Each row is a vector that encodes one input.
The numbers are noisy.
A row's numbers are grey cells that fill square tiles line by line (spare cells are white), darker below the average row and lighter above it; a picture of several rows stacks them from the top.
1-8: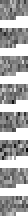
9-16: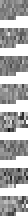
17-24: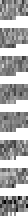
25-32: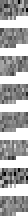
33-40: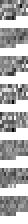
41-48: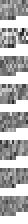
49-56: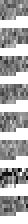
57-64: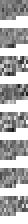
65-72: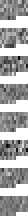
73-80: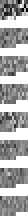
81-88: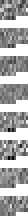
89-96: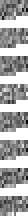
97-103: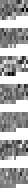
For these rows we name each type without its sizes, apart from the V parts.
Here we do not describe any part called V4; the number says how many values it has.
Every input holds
a label, together with either a point on a line, or a value of V4.
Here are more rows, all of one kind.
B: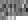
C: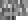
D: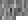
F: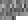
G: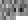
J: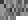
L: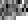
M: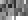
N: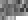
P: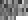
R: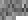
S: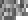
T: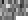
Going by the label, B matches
D, F, M and R.
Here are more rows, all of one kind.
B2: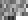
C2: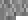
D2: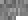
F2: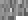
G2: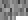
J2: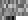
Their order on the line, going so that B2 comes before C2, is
B2, F2, D2, J2, G2, C2.
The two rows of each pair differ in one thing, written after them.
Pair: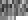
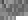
the value of V4
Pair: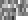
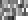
the label
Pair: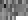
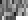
the label
